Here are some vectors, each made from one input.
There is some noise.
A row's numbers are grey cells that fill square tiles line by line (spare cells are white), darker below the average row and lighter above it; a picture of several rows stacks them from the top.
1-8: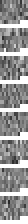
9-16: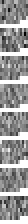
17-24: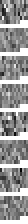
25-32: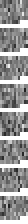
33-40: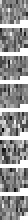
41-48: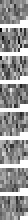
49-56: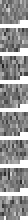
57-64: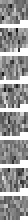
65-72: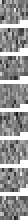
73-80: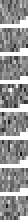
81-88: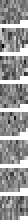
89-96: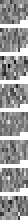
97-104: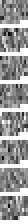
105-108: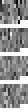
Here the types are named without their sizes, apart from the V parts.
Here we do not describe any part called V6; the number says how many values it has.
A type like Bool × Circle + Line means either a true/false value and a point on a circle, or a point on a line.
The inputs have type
List(Line) × V6.
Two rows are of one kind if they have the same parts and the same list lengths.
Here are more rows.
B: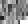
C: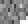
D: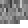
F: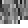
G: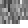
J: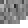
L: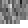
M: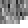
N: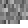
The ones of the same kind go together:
B
C, D, G
F, L, M
J, N

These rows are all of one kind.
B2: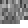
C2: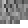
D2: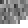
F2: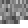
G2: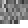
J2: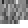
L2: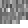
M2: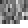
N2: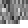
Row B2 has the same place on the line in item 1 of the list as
D2, G2 and L2.
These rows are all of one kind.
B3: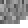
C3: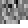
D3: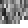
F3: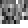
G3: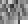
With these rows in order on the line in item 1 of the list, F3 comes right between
D3 and G3.
